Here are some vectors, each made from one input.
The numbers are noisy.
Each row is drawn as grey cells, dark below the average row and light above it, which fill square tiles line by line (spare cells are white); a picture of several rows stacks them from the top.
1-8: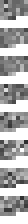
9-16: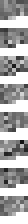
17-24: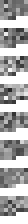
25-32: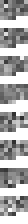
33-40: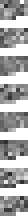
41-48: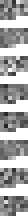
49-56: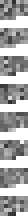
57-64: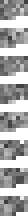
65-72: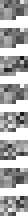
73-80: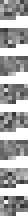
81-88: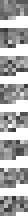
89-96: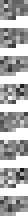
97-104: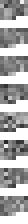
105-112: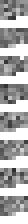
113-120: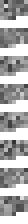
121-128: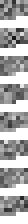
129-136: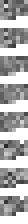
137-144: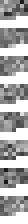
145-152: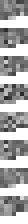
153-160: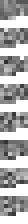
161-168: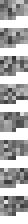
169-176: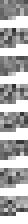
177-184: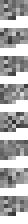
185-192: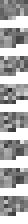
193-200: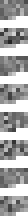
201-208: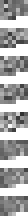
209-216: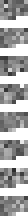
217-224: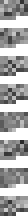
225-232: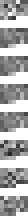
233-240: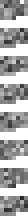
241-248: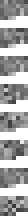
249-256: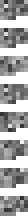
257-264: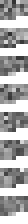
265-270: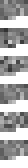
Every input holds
one of 9 labels.
